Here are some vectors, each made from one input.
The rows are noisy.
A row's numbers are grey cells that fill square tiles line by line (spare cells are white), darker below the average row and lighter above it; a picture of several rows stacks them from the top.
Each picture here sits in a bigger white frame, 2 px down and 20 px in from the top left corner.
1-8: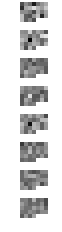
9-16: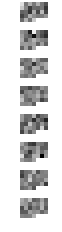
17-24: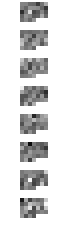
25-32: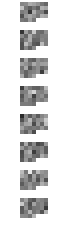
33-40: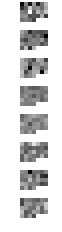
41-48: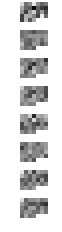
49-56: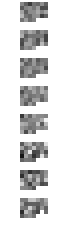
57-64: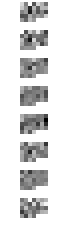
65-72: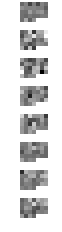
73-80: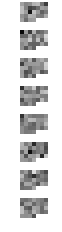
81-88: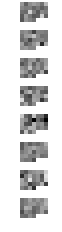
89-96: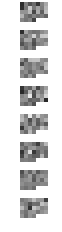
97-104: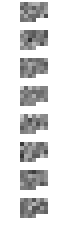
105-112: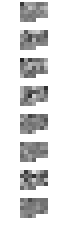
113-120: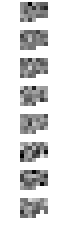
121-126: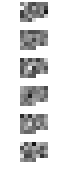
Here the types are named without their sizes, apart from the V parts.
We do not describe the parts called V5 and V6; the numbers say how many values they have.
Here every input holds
either a point on a line and a value of V6, or a true/false value and a value of V5.
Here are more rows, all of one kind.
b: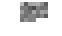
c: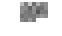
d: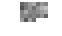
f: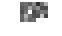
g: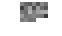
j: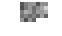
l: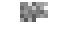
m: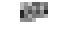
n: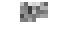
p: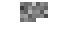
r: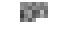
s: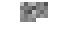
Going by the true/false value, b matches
c, l, n and r.
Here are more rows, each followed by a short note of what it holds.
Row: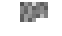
a point on a line and a value of V6
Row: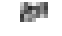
a true/false value and a value of V5
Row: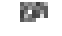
a true/false value and a value of V5
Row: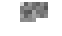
a true/false value and a value of V5
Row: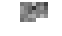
a point on a line and a value of V6
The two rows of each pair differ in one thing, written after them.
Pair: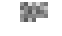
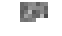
the true/false value
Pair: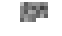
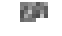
the true/false value
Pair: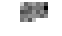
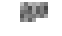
the true/false value
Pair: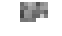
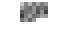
the true/false value
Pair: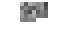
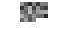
the value of V5
